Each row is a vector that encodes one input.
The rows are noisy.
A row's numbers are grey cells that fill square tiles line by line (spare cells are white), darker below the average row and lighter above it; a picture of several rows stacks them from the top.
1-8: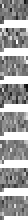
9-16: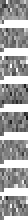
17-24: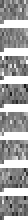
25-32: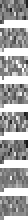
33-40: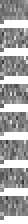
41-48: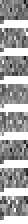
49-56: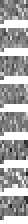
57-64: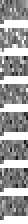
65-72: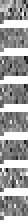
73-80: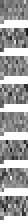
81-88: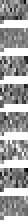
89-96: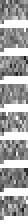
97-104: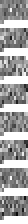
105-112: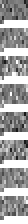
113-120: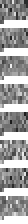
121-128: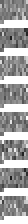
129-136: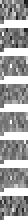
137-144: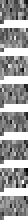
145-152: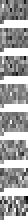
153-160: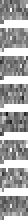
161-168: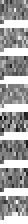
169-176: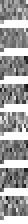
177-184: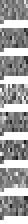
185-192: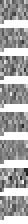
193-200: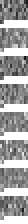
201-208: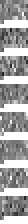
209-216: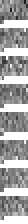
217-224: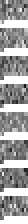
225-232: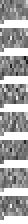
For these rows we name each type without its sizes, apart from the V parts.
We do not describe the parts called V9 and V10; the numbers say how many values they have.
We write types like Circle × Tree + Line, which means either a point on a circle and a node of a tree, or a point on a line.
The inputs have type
Bool × (Line + V9) + V10.
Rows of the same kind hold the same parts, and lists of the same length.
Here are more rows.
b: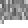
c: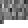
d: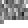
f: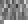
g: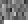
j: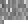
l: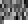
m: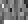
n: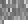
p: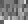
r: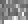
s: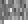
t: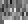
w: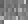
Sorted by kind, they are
b, j, n, r, s, t
c, g, l, m
d, f, p, w

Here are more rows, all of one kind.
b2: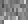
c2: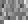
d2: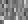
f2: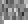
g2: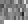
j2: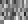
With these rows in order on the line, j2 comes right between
d2 and g2.
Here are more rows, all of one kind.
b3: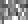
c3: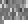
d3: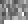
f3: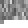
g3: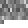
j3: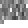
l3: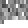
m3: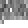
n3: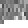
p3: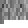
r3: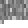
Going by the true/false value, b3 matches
c3, m3, n3 and r3.
